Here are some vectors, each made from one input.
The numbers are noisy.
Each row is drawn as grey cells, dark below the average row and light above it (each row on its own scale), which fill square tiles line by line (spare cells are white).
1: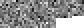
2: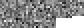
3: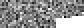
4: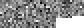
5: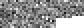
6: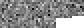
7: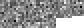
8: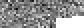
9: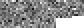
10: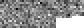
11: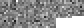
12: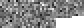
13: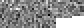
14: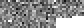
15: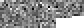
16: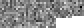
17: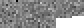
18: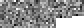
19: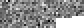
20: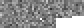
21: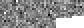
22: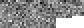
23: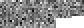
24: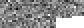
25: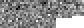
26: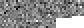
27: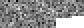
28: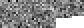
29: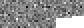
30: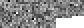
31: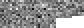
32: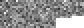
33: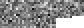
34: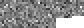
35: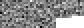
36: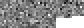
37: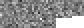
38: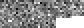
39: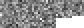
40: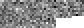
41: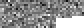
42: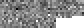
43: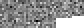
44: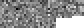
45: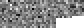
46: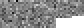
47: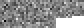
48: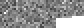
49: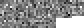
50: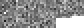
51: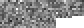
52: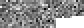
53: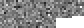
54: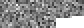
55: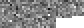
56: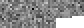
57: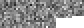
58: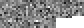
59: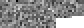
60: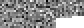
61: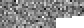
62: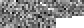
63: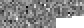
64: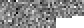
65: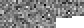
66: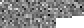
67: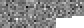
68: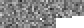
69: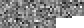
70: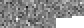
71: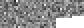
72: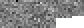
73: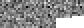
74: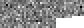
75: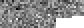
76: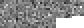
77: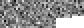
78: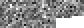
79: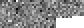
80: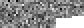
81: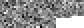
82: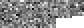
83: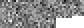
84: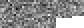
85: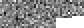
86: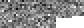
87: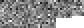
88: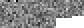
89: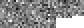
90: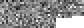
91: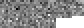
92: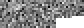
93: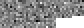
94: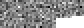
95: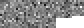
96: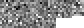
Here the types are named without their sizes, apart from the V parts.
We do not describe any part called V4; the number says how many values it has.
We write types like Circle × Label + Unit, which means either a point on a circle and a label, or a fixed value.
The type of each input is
List(Bool × V4).
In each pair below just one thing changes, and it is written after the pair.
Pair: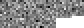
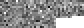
the true/false value in item 2 of the list
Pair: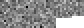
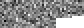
the value of V4 in item 1 of the list
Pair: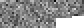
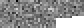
the value of V4 in item 1 of the list
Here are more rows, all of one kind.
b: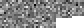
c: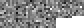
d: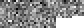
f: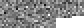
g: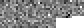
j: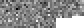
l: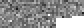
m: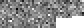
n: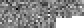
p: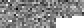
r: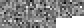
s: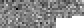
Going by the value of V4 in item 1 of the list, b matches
f, l and p.
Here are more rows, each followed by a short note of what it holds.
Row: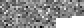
a list of two items
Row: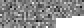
a list of two items
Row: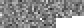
the empty list
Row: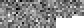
a list of one item
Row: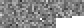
the empty list
